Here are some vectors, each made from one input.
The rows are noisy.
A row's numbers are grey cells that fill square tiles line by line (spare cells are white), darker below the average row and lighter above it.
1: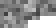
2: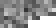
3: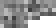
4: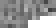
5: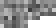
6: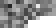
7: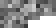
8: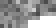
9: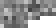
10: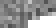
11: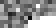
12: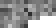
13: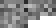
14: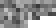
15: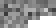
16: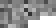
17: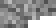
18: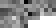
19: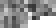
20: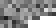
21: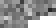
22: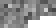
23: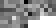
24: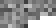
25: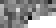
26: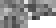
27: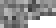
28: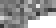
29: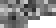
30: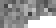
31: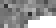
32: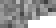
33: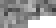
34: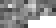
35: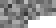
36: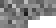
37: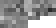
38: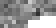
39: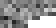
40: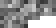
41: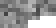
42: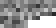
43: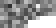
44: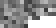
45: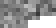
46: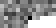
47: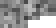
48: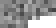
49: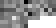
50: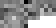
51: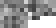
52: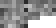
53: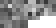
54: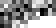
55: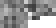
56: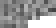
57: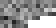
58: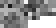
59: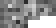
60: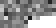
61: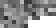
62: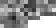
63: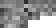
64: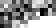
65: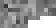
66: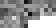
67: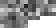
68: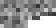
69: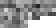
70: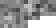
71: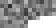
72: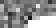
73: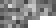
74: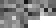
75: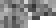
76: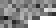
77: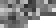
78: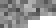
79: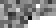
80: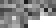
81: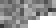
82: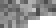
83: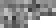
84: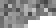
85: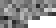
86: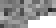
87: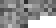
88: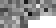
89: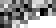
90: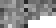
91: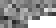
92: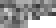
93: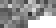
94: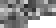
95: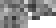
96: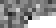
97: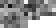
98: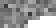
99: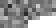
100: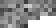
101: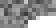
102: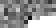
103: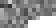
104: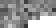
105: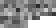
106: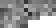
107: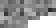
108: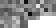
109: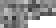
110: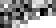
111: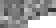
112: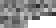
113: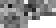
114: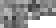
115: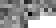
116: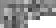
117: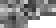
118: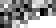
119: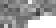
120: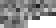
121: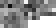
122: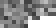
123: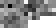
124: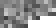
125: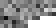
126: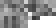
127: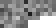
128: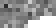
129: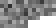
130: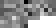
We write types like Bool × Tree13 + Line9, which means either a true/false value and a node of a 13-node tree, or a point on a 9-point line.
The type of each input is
List2(Line9).
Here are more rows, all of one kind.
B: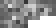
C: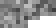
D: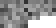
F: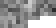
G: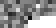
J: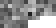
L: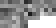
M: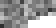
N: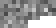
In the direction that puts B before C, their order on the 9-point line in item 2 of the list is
B, F, C, N, D, L, M, J, G.
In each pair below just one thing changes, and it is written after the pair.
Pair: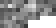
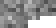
the place on the 9-point line in item 1 of the list
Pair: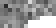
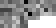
the place on the 9-point line in item 1 of the list
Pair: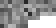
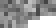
the place on the 9-point line in item 1 of the list
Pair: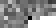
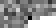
the place on the 9-point line in item 2 of the list
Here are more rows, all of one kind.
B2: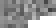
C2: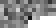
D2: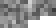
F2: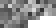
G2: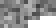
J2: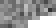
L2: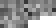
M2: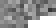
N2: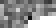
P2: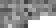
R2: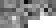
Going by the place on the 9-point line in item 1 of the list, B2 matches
J2 and M2.
